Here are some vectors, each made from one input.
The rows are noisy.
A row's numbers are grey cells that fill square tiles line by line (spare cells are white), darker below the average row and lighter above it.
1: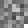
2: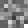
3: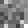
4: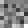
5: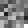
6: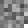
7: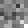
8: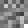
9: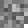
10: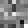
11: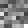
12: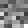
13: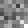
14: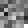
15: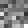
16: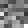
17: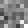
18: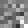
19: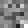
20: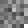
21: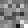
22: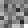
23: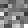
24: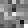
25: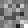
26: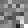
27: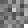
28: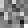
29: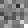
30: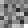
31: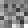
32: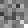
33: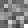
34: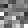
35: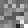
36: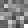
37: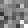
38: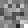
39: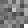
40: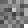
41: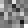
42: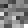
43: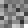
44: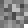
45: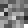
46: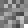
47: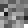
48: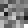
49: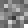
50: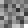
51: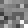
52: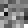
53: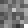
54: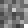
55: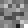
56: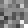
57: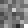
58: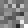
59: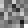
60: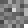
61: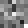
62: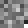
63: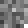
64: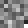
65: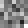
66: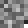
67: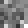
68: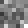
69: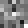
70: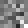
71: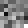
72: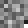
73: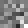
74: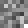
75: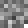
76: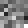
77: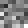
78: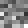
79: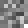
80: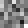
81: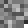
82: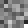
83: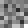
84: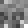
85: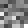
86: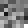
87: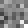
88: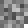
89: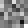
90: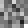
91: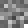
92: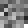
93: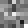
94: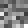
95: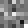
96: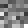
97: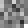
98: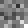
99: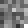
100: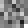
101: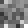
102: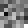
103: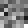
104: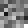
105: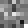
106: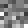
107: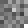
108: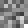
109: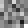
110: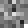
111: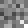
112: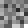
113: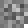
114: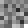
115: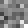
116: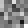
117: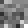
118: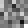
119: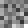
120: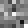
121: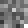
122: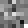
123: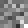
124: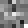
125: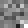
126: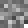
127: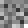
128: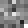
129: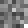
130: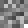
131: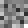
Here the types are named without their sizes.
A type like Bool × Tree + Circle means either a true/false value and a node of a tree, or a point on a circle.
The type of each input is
Circle + Line.
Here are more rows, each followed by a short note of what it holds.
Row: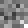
a point on a circle
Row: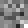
a point on a circle
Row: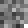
a point on a circle
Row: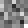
a point on a line
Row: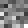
a point on a line
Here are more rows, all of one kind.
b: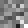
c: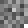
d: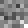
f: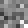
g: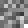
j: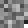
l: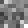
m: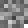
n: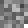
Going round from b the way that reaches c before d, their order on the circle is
b, g, m, j, n, c, l, f, d.
